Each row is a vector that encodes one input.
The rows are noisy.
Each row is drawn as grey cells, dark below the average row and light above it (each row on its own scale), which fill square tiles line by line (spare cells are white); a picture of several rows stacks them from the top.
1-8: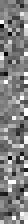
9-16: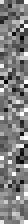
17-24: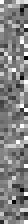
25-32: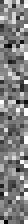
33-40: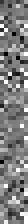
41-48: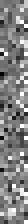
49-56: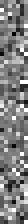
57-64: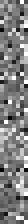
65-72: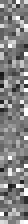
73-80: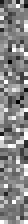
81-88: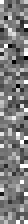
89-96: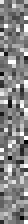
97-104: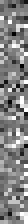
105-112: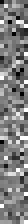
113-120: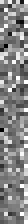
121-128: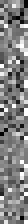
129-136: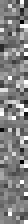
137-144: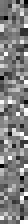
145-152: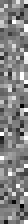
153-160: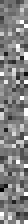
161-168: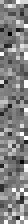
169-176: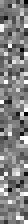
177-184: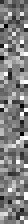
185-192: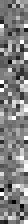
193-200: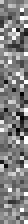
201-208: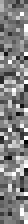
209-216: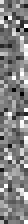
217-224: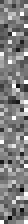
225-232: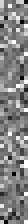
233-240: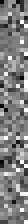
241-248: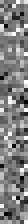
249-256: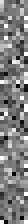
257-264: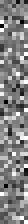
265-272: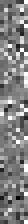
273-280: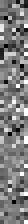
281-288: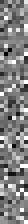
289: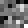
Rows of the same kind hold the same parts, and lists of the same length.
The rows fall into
2 kinds.
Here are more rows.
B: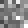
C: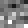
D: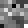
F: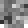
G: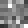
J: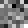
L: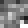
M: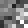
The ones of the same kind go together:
B, C, F, G, L
D, J, M

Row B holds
one of 10 labels and four true/false values.
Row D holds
one of 10 labels.
